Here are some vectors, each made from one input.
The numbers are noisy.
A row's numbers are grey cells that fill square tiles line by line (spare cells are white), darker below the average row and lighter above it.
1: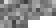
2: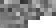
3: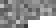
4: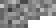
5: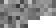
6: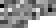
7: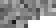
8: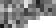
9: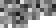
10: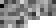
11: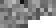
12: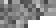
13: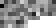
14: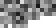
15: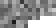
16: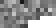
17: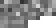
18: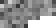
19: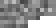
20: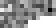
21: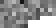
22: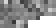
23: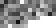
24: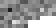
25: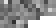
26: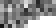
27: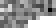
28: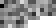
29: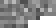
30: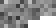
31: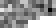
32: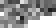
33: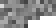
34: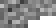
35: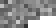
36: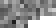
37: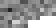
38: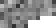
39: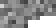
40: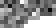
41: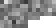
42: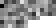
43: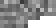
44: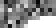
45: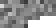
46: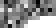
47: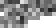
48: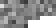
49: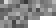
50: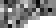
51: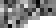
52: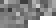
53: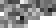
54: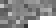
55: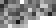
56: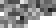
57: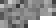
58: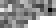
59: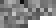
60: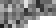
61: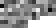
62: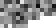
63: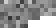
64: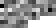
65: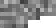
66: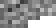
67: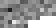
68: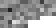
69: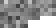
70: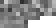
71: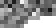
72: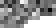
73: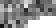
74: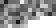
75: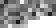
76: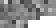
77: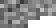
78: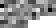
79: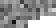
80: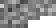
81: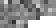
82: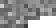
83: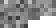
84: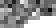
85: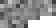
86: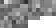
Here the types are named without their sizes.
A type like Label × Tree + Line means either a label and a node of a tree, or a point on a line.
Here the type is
Circle + Tree.
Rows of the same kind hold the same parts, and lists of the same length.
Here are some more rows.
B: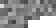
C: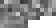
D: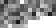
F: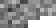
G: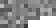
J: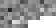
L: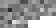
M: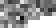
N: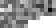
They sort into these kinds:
B, C, F, G, J, L
D, M, N

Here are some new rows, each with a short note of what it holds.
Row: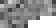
a node of a tree
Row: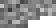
a node of a tree
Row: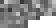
a node of a tree
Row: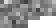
a node of a tree
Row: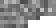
a node of a tree
